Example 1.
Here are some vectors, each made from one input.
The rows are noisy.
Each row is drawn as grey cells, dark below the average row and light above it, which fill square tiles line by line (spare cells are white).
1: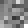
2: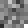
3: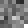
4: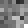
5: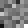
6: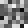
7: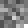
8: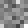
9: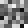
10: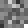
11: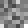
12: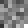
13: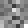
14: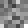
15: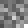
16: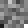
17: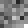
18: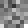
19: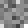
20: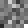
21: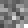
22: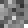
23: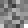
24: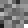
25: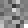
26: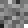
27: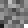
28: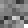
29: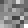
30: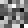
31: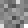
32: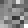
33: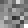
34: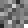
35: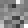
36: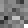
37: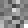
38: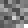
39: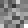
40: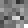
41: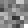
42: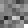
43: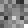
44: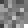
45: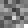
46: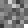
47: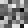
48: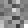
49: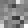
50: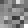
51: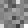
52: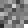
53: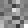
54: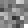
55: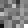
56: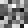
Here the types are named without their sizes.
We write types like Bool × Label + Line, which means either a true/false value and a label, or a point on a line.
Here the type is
List(Line).
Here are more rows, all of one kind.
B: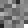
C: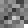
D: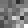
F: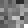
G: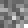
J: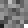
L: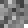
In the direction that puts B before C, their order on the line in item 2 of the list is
G, F, D, B, J, L, C.
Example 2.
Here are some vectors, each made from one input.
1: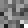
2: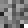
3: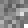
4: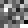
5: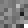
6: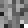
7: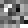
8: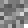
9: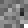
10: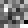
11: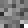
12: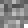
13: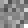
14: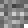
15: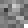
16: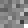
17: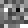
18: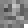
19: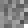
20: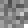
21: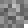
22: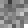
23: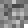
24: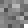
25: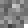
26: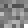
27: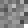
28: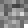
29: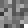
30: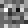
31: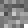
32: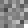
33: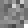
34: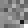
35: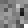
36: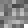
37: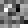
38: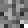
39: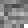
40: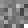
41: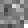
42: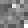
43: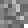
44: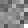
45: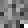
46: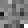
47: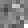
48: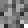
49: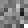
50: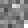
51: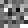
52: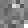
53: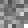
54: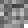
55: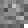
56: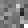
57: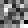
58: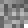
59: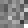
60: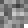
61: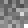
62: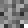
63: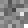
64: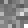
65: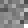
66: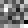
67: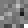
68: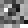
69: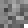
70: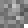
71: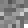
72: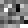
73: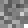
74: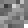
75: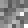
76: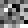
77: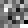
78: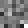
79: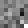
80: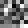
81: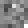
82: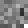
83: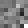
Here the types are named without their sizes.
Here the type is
Bool × Line.
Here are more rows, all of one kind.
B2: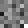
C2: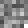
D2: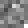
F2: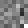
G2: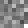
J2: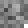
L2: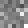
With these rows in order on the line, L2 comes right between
C2 and G2.
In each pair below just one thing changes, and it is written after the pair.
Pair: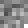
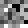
the true/false value
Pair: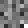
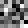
the true/false value
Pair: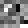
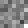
the true/false value
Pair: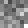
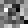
the true/false value
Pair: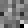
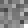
the place on the line
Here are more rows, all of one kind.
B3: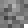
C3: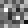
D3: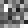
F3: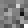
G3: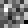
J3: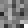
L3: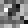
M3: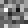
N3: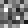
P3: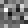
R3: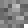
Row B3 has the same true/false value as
F3, J3 and R3.
